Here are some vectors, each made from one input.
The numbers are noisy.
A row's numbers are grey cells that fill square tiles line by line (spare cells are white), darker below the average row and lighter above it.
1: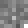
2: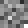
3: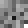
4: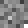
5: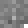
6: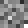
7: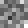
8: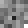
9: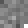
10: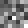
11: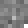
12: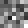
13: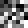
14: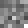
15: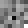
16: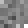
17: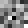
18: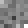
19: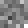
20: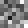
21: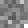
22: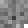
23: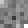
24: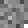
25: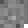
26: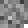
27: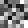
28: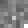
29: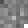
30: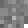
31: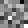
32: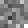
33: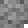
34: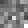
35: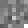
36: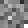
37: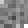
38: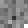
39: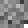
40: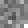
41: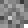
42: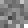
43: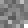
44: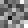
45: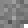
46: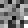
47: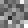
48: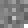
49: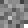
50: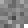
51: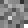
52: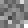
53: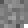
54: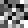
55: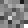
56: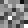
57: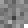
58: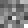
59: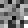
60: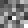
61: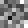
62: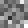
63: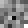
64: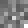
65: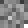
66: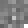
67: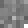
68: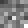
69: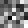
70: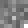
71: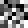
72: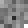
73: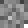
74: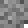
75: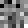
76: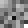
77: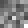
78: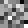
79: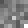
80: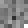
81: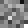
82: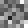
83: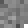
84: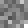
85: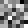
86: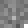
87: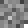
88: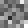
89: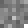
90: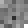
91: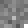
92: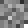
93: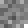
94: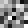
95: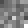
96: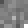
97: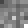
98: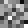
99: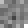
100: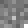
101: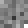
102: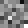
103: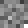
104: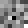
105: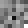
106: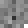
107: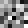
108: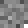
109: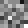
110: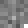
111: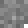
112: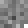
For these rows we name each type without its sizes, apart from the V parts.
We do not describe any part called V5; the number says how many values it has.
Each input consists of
a list of items, each a true/false value and a value of V5.
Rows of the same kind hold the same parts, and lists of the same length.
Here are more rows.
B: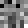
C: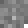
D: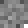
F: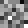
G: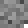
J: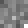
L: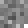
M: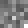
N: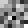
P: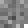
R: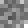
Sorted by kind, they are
B
C, D, F, G, J, M
L, N, P, R

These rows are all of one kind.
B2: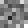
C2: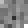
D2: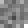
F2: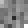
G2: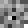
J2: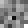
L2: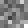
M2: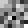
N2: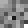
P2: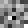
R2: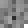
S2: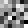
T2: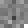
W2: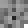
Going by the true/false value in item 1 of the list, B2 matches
M2, N2 and S2.
